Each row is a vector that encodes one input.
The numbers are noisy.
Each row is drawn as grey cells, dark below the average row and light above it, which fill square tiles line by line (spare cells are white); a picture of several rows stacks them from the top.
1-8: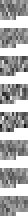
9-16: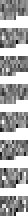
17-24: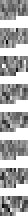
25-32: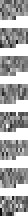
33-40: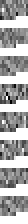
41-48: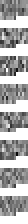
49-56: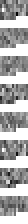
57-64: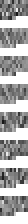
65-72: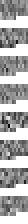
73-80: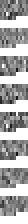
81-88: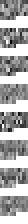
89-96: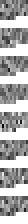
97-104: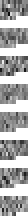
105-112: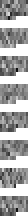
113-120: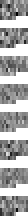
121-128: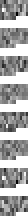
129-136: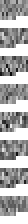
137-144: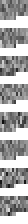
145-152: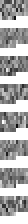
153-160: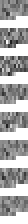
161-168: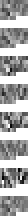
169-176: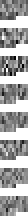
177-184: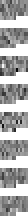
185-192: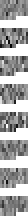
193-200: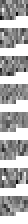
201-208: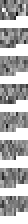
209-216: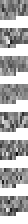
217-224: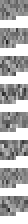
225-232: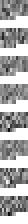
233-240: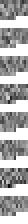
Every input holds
a true/false value, together with either a point on an 8-point line, or a point on a 10-point line.
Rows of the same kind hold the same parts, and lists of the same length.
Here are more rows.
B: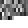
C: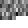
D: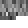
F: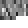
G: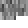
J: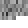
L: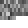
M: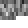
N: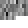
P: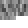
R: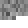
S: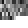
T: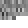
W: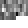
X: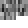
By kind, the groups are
B, C, D, F, L, M, S, W
G, J, N, P, R, T, X

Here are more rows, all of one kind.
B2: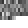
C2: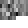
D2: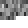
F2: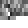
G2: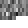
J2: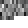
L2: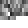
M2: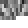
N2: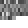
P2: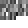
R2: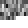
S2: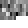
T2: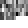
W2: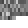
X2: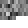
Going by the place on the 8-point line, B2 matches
L2, M2, N2 and W2.
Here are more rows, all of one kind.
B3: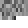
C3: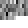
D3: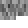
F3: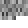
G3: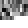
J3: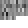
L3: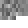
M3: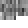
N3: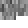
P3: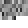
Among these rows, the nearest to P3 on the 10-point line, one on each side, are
B3 and L3.
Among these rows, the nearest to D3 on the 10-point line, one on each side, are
G3 and N3.
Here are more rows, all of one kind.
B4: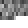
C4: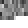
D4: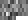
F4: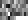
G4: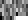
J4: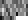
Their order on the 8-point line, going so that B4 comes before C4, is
J4, G4, D4, F4, B4, C4.
